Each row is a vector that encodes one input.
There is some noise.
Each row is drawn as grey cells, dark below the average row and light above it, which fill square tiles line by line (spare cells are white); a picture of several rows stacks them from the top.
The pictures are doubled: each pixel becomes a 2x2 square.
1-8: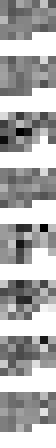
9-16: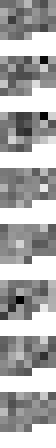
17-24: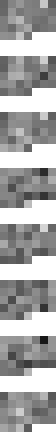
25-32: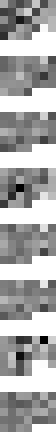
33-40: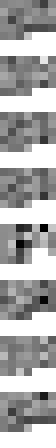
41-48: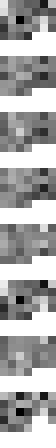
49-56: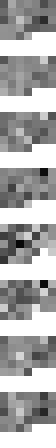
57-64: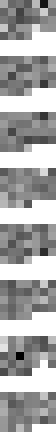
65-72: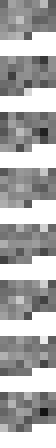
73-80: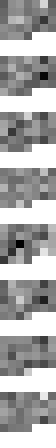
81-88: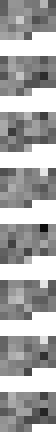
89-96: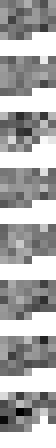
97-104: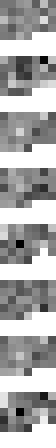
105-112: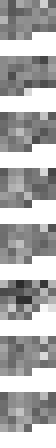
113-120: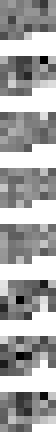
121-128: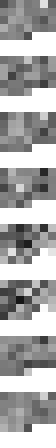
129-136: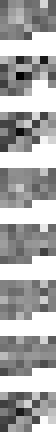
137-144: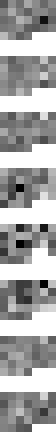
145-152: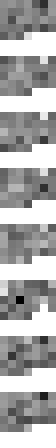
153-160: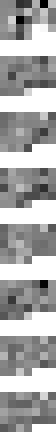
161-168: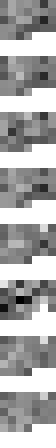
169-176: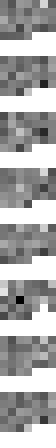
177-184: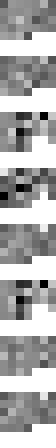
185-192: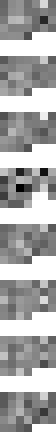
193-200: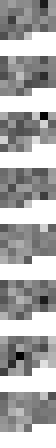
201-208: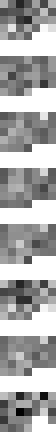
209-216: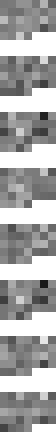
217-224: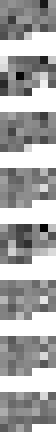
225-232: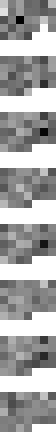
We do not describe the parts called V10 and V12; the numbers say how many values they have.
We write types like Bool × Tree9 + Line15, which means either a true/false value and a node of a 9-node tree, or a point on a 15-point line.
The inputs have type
Bool × (Line9 + V12) + V10.
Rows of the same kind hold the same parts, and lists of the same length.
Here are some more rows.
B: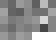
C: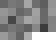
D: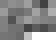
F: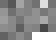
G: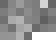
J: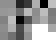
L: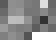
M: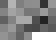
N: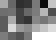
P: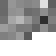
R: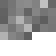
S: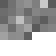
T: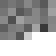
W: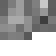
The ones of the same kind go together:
B, F, G, L, P, R, S, W
C, D, M, T
J, N

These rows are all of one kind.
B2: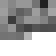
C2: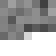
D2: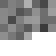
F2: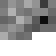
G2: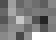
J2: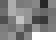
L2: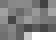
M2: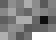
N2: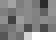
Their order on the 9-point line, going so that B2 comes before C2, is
G2, D2, M2, F2, B2, L2, C2, N2, J2.
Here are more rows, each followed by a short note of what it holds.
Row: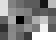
a value of V10
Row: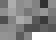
a point on a 9-point line and a true/false value
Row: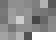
a true/false value and a value of V12
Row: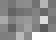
a true/false value and a value of V12
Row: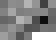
a point on a 9-point line and a true/false value
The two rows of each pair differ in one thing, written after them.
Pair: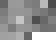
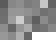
the value of V12
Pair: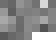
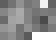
the true/false value
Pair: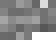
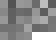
the value of V12
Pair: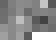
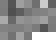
the true/false value
